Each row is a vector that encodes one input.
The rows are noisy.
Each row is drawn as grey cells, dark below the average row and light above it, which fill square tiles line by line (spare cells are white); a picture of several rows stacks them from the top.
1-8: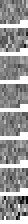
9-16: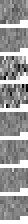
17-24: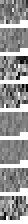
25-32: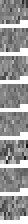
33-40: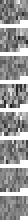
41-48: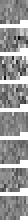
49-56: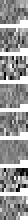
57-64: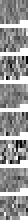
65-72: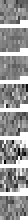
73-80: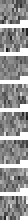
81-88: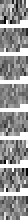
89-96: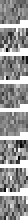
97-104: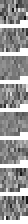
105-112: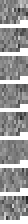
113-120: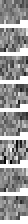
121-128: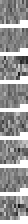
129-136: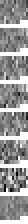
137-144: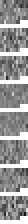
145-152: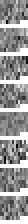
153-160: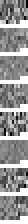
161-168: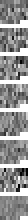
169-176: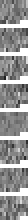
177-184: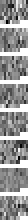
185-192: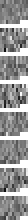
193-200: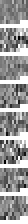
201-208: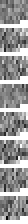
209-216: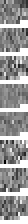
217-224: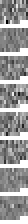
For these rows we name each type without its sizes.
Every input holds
either a point on each of two lines, or a node of a tree.
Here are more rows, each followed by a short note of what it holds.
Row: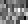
a point on each of two lines
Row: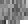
a node of a tree
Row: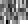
a node of a tree
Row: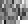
a point on each of two lines
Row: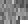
a node of a tree
